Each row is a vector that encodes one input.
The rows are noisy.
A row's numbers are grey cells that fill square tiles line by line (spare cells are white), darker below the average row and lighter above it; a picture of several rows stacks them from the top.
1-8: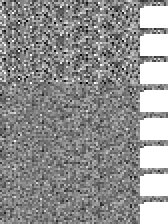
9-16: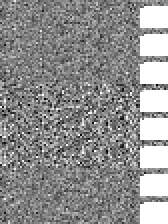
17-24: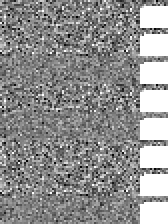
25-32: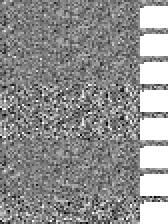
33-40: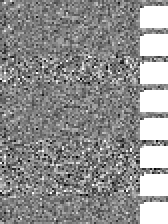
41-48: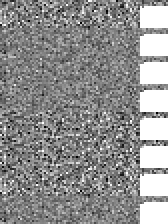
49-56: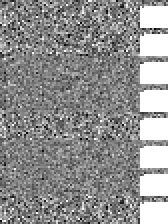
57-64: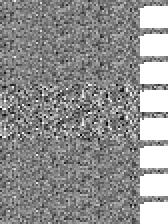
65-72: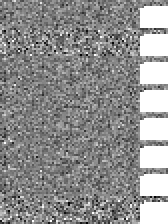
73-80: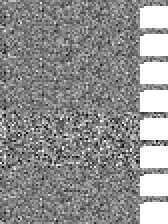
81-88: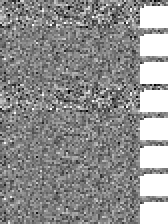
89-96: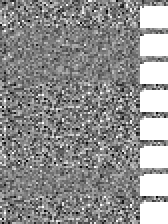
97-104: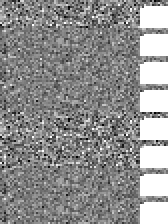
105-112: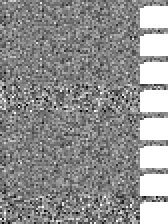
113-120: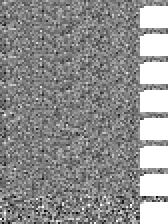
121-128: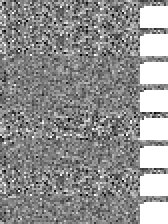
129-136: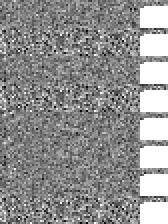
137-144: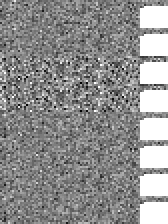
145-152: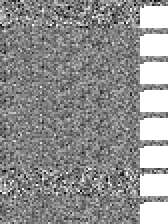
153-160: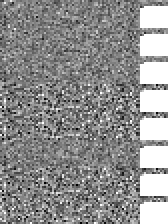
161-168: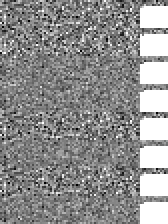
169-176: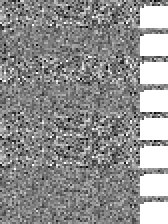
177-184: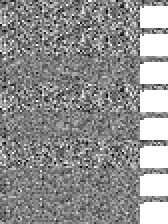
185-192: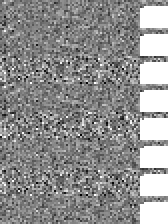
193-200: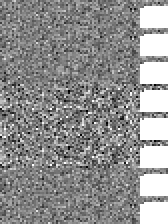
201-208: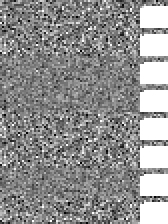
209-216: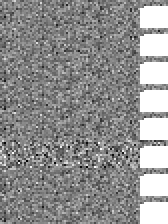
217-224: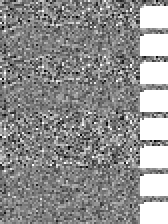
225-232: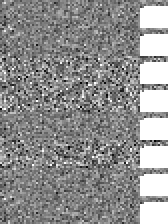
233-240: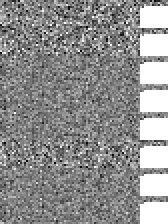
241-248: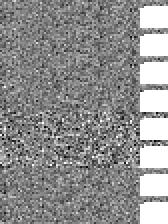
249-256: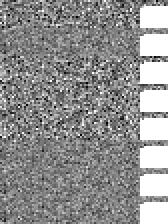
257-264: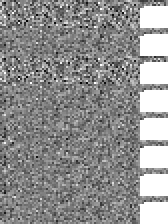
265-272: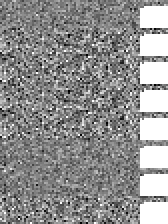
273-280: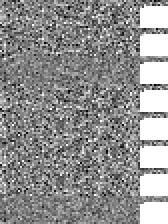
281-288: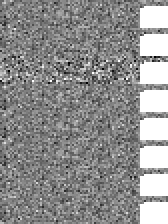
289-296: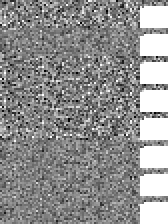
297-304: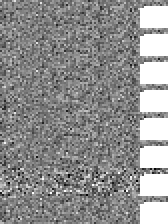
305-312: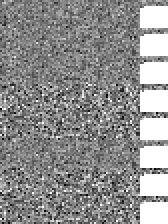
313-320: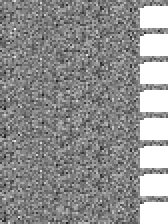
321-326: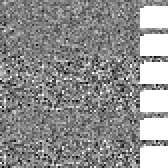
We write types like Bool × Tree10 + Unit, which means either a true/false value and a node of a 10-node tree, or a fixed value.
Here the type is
Label4 + Line7.
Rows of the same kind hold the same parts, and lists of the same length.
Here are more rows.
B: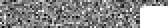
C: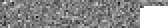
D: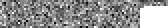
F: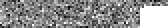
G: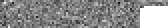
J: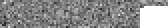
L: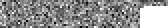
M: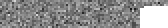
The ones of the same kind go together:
B, D, F, L
C, G, J, M

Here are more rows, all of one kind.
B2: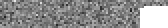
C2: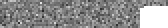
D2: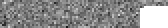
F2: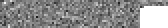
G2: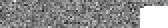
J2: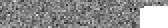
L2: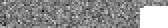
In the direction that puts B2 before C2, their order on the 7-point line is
G2, J2, B2, C2, L2, D2, F2.
